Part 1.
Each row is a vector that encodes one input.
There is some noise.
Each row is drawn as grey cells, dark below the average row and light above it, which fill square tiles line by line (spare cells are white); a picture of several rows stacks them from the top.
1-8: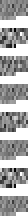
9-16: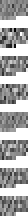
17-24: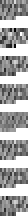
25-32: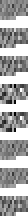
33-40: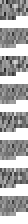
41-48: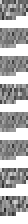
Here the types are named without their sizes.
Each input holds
a point on a line.
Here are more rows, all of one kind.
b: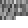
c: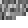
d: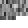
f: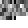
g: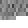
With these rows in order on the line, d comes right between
c and g.
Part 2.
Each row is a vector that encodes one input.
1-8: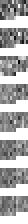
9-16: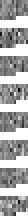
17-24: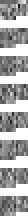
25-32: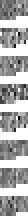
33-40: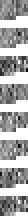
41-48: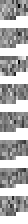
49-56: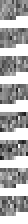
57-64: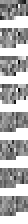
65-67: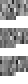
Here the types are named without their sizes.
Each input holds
three true/false values.
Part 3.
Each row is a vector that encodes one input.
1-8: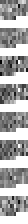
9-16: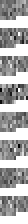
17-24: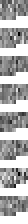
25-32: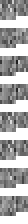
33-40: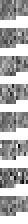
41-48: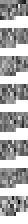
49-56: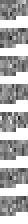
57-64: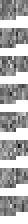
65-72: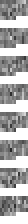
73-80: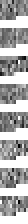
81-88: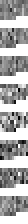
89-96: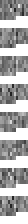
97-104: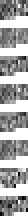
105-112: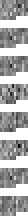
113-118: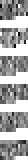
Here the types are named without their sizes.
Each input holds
three true/false values.
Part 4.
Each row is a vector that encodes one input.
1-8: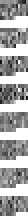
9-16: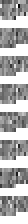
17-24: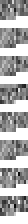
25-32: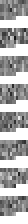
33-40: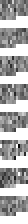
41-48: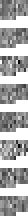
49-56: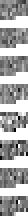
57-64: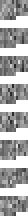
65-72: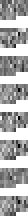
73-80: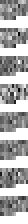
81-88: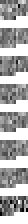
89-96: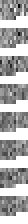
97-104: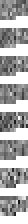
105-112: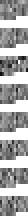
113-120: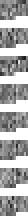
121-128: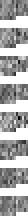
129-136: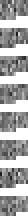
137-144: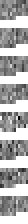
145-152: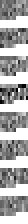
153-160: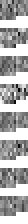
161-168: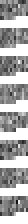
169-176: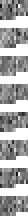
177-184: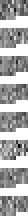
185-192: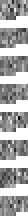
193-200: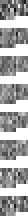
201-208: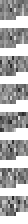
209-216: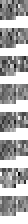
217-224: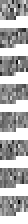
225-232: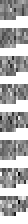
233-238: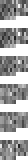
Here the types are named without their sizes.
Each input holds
three true/false values.
